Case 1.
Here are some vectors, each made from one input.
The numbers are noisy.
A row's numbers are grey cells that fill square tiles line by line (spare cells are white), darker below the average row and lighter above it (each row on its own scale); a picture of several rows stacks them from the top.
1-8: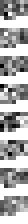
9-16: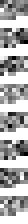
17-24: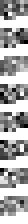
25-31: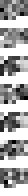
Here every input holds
a point on a 4-point line and a point on a 6-point line.
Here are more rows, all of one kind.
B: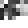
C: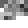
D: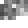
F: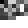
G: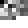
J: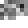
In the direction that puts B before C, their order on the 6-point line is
F, B, D, J, C, G.
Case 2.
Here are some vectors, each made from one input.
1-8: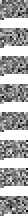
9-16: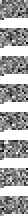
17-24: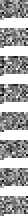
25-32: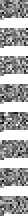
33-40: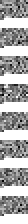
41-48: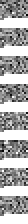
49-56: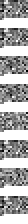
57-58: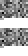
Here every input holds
a point on a 6-point line.
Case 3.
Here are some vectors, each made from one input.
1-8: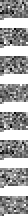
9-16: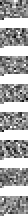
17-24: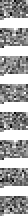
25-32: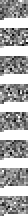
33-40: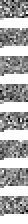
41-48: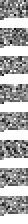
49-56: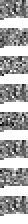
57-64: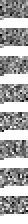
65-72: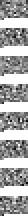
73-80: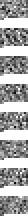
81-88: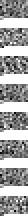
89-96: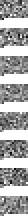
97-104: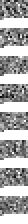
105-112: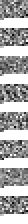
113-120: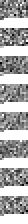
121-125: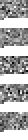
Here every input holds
a point on a 19-point line.
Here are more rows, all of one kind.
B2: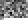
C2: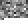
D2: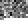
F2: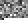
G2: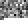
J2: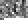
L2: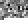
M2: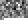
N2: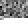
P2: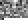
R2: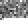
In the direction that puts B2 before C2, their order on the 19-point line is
J2, M2, B2, D2, N2, R2, G2, L2, F2, P2, C2.
